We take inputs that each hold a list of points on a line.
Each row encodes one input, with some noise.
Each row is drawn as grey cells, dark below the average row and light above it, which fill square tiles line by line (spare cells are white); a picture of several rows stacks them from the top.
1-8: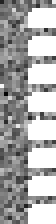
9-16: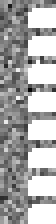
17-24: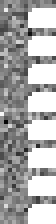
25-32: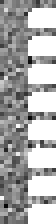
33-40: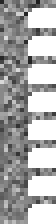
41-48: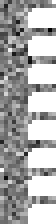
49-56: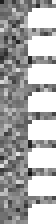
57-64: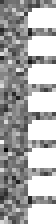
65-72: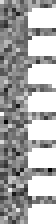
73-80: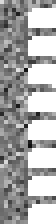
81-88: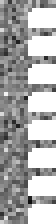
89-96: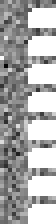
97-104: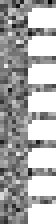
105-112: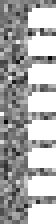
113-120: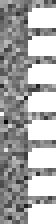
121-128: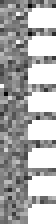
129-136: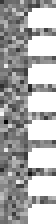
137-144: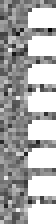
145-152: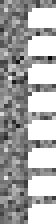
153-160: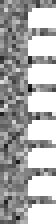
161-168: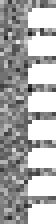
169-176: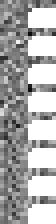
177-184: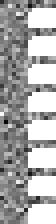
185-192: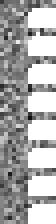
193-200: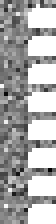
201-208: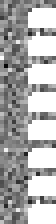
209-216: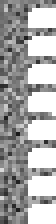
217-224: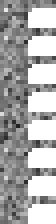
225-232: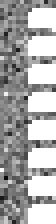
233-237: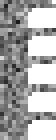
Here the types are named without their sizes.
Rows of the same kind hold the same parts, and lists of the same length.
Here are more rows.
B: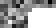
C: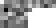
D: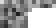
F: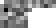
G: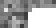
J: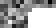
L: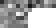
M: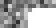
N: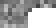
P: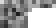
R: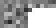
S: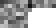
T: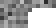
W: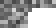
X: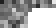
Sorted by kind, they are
B, J
C, D, F, M, P
G, L, N, R, S, T, W, X

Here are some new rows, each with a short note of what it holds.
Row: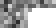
a list of one item
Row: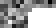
the empty list
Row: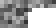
a list of two items
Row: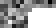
the empty list
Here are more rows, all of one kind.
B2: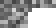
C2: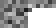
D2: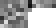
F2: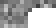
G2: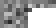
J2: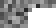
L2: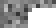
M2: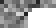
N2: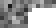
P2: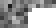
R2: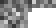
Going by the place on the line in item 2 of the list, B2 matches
N2, P2 and R2.
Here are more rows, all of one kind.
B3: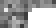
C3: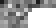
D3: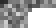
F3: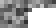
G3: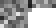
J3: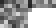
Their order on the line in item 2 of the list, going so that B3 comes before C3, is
B3, C3, D3, J3, G3, F3.
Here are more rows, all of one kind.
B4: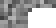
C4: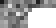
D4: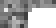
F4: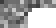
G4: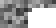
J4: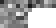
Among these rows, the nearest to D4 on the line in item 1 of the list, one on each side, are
B4 and G4.
